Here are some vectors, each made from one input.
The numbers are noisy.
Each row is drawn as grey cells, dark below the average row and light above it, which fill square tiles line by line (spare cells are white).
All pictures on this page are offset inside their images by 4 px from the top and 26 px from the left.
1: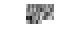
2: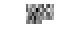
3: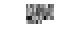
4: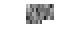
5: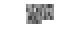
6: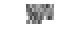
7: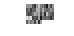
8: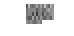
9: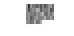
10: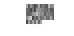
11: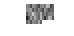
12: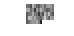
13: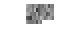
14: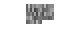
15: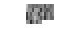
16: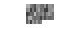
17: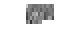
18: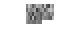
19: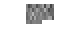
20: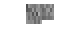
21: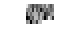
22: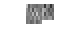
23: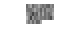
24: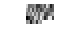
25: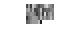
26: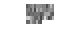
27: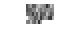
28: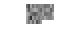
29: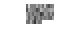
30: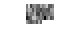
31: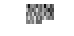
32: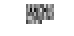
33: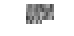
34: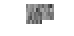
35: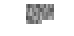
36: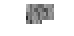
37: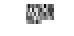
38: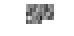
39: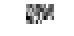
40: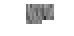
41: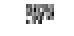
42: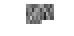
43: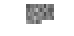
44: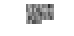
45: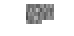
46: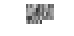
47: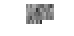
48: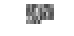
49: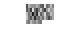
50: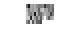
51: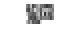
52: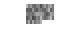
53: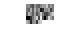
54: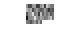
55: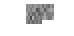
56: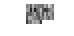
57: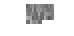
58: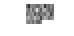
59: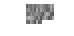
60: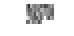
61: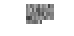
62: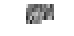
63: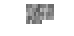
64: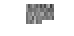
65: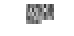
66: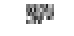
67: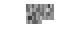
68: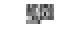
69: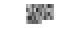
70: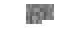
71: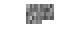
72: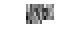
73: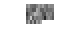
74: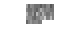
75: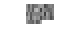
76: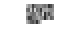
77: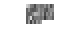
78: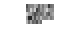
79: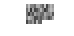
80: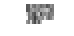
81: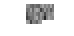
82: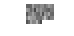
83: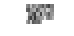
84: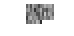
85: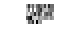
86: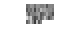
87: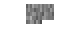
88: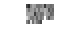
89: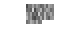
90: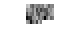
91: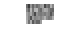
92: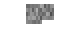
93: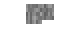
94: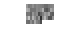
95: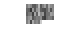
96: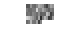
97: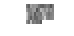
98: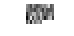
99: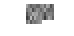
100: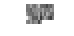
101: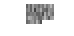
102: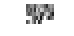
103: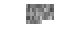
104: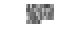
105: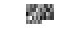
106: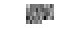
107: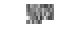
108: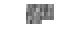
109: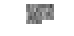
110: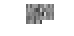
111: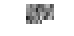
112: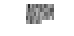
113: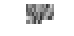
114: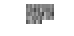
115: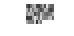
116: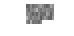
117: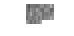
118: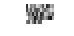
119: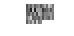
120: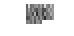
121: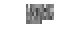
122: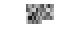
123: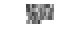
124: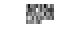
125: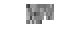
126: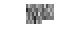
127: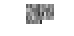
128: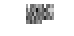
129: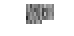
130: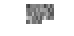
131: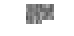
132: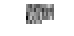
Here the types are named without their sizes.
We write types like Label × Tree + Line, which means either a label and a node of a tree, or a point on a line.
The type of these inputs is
Bool × Circle.
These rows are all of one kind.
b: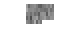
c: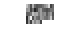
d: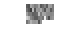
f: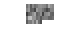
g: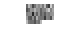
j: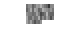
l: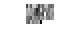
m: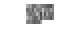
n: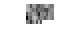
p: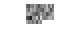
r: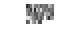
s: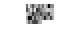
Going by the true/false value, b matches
c, d, m and n.
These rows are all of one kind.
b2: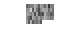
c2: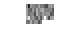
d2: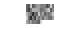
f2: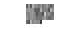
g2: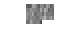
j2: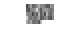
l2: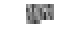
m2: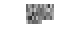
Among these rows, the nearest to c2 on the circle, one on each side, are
b2 and m2.
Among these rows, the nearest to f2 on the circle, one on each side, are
g2 and j2.
